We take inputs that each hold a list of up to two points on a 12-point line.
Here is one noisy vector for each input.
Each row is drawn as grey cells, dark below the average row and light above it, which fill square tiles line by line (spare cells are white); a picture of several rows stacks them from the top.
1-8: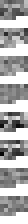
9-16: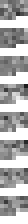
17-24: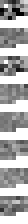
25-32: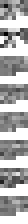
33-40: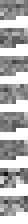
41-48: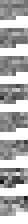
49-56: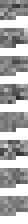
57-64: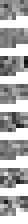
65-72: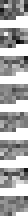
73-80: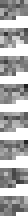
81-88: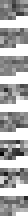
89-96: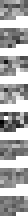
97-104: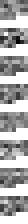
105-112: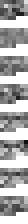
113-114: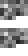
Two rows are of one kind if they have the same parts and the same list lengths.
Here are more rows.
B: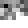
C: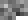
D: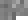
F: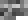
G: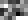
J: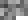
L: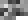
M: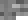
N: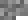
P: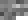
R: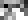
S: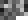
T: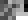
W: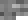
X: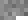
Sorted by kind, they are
B, D, F, J, M, N, P, W
C, G, L, R, X
S, T

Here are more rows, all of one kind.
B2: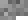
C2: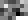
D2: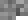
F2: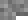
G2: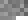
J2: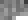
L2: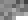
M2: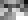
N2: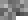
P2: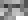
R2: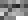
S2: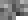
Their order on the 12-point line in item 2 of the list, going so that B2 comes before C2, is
L2, B2, N2, P2, S2, G2, F2, M2, R2, J2, C2, D2.
